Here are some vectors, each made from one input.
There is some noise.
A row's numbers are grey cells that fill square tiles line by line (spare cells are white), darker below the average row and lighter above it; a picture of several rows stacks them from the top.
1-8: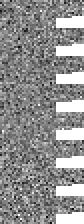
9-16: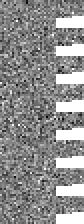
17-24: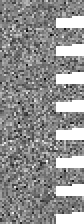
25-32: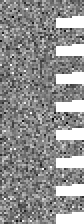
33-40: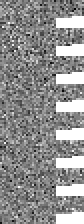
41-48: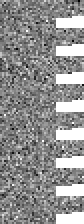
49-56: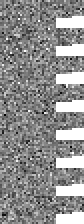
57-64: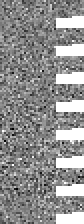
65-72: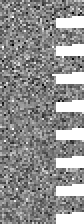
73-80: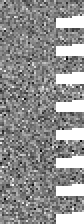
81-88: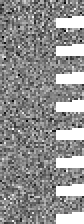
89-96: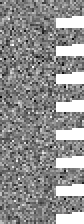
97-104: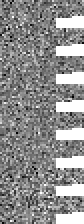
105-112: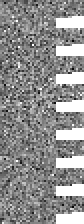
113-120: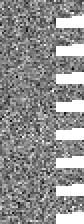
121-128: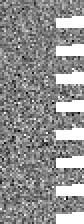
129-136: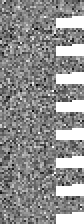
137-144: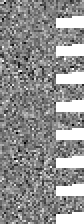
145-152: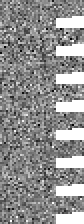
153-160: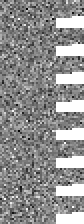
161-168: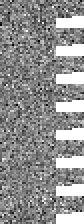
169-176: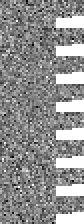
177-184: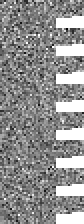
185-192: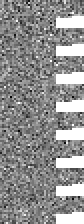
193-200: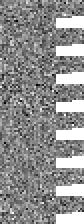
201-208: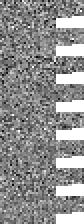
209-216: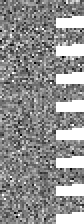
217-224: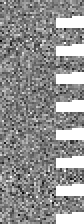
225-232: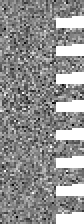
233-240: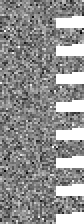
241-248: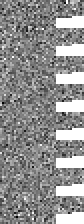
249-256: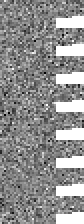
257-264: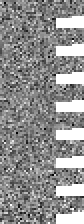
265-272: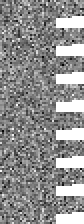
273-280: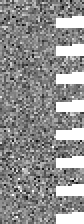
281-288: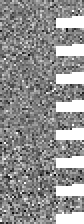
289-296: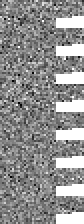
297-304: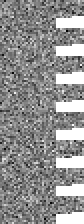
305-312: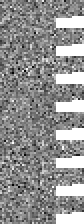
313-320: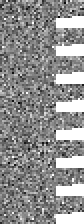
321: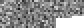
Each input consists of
two labels (each one of 7), a point on a 10-point line and a true/false value, together with either a fixed value, or a node of a 12-node tree.
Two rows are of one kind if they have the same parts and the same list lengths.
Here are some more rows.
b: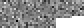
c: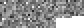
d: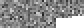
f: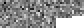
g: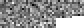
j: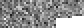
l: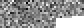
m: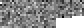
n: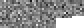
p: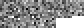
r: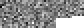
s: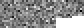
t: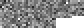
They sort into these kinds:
b, m, n, p, r, t
c, d, f, g, j, l, s

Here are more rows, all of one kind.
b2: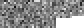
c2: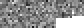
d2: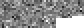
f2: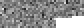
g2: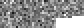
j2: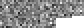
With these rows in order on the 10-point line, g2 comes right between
c2 and j2.
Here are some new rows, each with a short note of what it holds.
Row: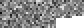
two labels (each one of 7), a point on a 10-point line, a node of a 12-node tree and a true/false value
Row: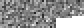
two labels (each one of 7), a point on a 10-point line, a node of a 12-node tree and a true/false value
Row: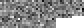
two labels (each one of 7), a point on a 10-point line and a true/false value
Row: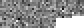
two labels (each one of 7), a point on a 10-point line, a node of a 12-node tree and a true/false value
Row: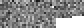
two labels (each one of 7), a point on a 10-point line and a true/false value
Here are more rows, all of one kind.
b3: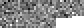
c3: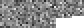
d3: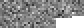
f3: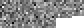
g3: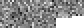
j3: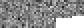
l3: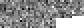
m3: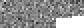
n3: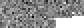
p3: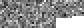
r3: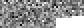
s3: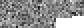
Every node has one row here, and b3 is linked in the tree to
l3 and n3.
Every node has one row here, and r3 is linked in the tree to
c3 and m3.
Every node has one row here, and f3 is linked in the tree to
d3 and l3.
